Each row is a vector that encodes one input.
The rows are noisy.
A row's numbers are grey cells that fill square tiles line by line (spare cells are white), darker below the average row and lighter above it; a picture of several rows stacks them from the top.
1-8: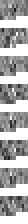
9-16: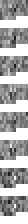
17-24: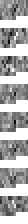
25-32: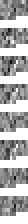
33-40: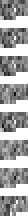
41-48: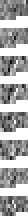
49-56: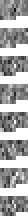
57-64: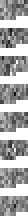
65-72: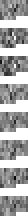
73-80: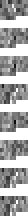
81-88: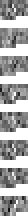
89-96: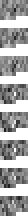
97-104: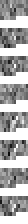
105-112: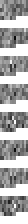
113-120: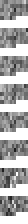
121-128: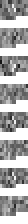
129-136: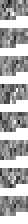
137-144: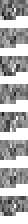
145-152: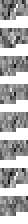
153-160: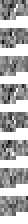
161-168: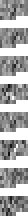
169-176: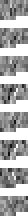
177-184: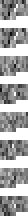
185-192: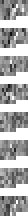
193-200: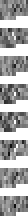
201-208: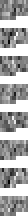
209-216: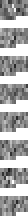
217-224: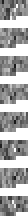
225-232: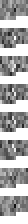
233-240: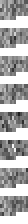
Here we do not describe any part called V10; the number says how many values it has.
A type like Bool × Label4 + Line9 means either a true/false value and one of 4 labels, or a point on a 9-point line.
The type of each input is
List2(Line5) + V10 × V10.
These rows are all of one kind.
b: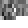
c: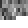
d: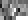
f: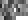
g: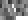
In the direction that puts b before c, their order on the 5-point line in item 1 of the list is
b, f, g, c, d.
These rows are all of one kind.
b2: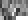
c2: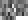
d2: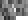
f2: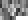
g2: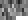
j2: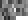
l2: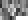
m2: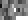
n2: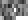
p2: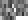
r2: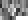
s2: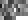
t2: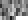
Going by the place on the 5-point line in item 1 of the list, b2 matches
f2, l2, r2 and t2.
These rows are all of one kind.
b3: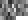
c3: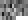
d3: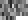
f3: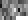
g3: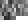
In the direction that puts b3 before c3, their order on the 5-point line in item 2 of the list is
f3, g3, b3, d3, c3.
